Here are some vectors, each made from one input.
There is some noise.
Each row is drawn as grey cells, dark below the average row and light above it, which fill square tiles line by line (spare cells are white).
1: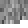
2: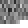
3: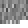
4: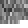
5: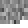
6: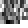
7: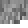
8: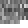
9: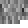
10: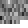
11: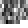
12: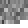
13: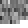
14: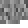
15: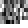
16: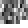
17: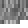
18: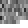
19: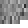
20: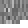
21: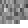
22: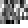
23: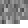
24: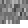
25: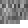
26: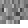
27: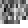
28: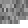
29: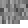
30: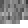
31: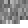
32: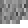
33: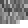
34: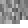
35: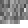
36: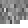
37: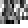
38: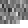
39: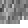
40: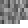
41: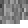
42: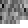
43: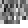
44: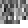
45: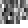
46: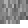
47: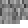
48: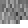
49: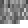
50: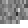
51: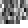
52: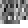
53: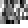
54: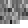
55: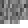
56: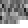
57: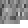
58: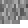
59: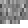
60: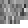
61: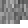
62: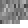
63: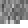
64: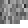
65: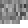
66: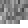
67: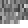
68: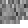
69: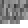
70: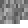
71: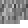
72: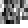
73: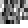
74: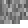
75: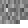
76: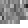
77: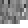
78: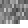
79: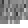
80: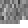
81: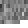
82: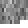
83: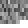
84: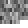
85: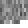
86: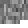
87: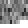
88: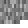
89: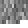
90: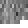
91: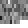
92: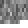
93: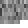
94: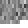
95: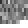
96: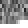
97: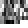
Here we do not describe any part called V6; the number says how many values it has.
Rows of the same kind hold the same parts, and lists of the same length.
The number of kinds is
3.
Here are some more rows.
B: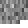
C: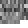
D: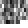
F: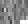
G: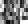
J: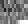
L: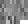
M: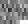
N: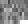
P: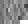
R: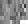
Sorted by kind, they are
B, F, L, N, P, R
C, J, M
D, G

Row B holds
three true/false values and a value of V6.
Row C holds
a value of V6.
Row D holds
a point on a 4-point line.
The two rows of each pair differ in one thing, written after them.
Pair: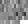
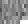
one of the three true/false values
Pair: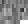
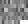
the value of V6
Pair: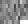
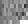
one of the three true/false values
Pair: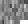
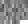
the value of V6
